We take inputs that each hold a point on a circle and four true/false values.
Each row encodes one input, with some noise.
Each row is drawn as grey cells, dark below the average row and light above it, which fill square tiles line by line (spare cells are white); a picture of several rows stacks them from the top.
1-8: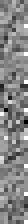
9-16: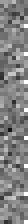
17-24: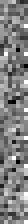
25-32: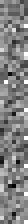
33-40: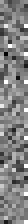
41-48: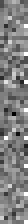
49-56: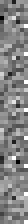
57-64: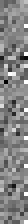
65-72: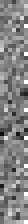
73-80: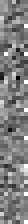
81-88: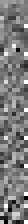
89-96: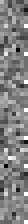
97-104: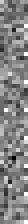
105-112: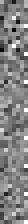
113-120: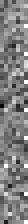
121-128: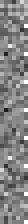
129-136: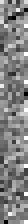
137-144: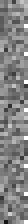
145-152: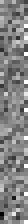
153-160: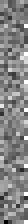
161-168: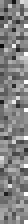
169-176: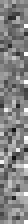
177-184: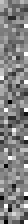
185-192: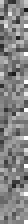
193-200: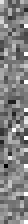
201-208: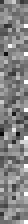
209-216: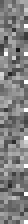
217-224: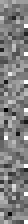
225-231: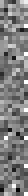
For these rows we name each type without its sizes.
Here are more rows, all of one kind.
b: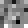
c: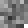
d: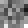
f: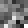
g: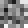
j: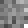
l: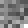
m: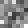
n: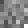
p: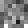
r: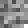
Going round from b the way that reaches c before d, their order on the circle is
b, g, r, j, n, m, l, c, d, p, f.
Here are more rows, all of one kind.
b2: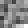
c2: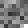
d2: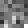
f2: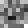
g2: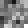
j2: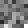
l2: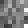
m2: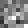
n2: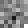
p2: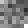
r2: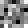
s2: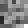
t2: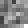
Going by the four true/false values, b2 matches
c2, r2 and s2.
